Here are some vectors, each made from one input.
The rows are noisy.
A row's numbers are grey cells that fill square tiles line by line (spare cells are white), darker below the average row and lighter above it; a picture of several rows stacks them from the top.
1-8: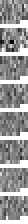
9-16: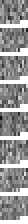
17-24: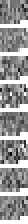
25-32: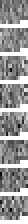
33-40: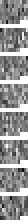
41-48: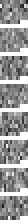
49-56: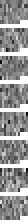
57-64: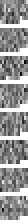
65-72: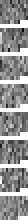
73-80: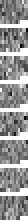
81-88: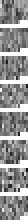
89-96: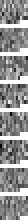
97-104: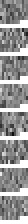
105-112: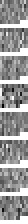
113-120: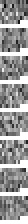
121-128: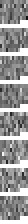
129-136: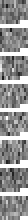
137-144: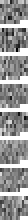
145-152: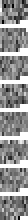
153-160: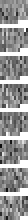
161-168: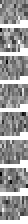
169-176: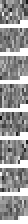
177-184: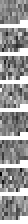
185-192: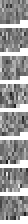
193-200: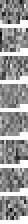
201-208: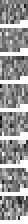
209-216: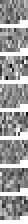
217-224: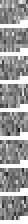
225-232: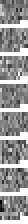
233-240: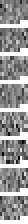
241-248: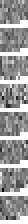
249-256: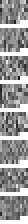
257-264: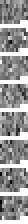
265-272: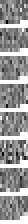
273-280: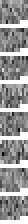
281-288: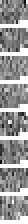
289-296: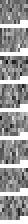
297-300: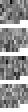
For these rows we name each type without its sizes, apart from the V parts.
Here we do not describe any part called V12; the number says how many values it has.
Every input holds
a label, together with either a node of a tree, or a value of V12.
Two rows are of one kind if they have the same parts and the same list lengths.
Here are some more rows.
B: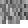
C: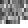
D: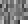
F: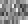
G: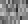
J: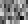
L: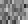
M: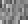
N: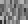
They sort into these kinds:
B, F, L, M, N
C, D, G, J

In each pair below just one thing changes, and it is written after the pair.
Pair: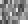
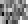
the value of V12
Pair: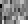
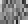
the label
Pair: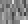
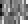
the label
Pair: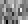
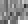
the label
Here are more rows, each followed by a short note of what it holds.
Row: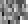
a label and a value of V12
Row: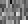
a label and a value of V12
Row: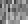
a label and a value of V12
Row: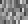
a label and a value of V12
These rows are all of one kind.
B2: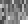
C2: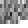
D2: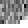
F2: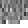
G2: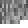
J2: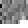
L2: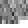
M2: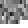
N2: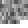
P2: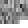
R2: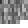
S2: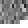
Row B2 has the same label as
D2 and R2.
